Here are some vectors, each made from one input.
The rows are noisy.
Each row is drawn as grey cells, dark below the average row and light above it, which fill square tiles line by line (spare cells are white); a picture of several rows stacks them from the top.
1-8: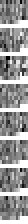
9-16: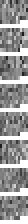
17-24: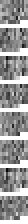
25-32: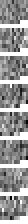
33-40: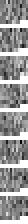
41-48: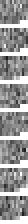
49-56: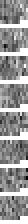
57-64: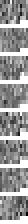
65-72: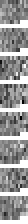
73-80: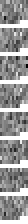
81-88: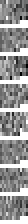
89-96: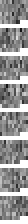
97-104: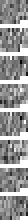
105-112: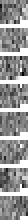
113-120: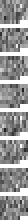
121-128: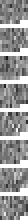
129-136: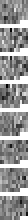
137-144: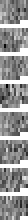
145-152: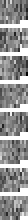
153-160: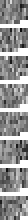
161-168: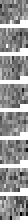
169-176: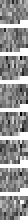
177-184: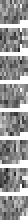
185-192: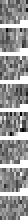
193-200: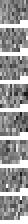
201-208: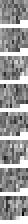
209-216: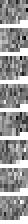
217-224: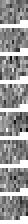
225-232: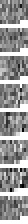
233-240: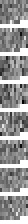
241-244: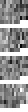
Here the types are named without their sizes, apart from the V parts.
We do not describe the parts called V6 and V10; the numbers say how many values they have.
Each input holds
a value of V6 and a value of V10, together with a list of points on a line.
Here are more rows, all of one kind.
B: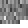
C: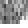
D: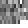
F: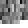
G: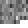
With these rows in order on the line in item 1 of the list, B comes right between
C and D.
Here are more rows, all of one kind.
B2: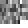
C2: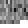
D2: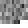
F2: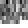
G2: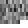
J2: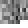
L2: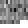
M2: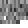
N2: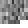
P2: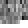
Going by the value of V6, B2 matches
C2, G2, L2 and M2.
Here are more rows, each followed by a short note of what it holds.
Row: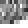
a value of V6 and a value of V10, together with the empty list
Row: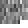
a value of V6 and a value of V10, together with a list of three items
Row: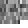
a value of V6 and a value of V10, together with a list of two items
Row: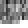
a value of V6 and a value of V10, together with the empty list
